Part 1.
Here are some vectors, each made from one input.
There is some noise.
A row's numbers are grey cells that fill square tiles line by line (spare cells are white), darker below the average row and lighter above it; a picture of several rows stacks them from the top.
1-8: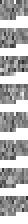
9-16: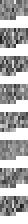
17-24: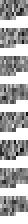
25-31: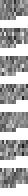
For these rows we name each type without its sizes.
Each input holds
a node of a tree.
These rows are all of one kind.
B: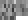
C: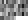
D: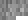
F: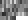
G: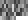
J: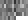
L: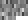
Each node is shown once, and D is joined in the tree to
B, J and L.
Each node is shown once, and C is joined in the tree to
L.
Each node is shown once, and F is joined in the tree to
B.
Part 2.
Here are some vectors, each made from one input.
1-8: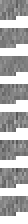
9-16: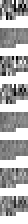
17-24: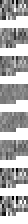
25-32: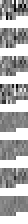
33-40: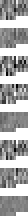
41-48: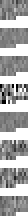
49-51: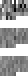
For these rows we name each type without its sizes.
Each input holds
a point on a line.
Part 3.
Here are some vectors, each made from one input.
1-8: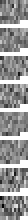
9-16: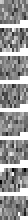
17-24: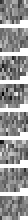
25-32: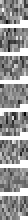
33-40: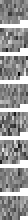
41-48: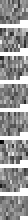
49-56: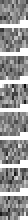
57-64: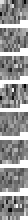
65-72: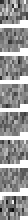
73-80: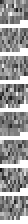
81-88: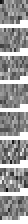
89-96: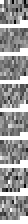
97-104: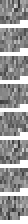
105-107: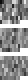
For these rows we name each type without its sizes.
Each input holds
four true/false values.
